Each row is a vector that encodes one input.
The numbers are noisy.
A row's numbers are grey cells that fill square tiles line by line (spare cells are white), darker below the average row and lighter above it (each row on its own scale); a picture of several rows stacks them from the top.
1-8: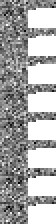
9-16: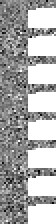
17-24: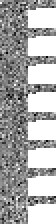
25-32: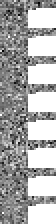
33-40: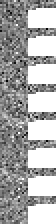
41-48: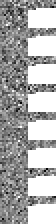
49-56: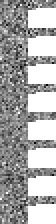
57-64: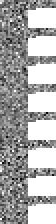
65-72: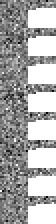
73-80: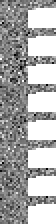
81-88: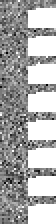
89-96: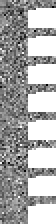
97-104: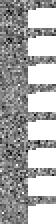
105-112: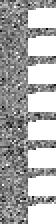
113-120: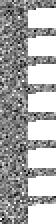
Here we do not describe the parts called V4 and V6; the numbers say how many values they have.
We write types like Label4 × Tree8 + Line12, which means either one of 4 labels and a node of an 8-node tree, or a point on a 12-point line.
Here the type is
Bool × Line5 + V4 × V6.
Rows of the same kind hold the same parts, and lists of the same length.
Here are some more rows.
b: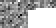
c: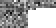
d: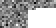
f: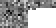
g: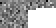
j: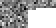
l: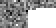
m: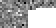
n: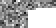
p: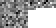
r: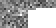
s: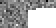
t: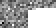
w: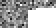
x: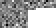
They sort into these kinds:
b, m, n, r, t, w
c, d, f, g, j, l, p, s, x

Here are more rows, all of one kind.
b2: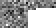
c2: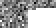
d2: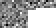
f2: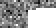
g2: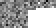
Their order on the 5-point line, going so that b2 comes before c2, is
b2, c2, f2, d2, g2.
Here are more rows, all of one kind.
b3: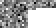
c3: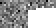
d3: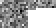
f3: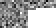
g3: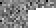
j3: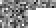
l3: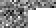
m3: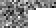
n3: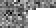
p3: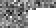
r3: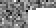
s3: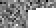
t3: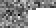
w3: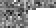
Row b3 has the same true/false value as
d3, f3 and j3.
